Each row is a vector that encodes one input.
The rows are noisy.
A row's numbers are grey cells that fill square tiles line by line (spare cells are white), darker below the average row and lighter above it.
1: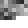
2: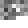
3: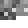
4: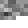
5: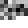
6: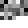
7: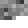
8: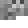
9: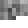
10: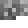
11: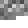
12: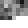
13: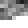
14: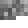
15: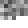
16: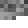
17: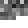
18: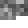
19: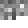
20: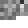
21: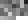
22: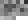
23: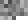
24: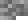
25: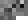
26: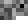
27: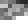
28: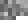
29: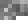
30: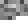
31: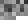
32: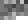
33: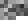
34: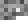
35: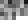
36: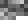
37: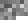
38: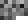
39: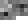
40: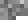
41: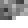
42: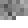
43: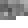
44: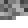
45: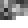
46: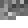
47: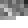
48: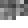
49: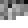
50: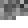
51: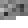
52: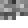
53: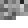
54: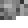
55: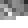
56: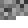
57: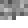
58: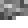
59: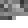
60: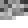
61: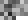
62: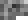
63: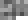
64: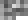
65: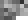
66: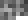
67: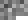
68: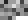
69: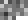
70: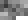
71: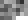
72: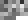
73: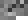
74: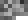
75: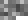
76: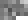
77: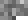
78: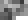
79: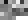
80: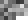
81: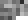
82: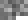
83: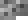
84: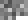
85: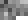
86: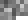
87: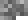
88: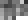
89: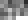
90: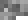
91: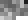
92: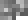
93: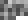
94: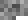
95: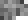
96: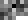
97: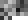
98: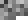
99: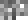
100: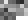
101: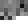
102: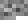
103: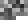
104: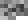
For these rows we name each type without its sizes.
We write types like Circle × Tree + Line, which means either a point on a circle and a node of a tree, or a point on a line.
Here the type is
Line × (Line + Tree).
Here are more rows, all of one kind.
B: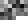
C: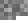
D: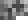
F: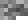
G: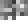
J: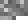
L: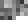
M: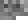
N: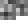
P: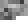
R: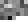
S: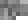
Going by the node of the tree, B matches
N and R.
